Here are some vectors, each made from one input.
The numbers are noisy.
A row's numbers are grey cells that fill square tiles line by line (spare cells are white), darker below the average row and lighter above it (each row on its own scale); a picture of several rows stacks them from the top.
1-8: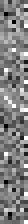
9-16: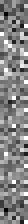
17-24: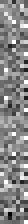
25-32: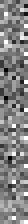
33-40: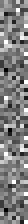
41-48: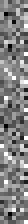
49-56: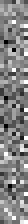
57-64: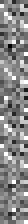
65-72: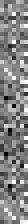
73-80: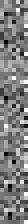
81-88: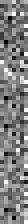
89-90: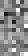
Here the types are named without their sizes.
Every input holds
either a point on a circle, or a point on a line.
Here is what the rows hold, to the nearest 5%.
About 70% of them hold a point on a circle. The rest hold a point on a line.
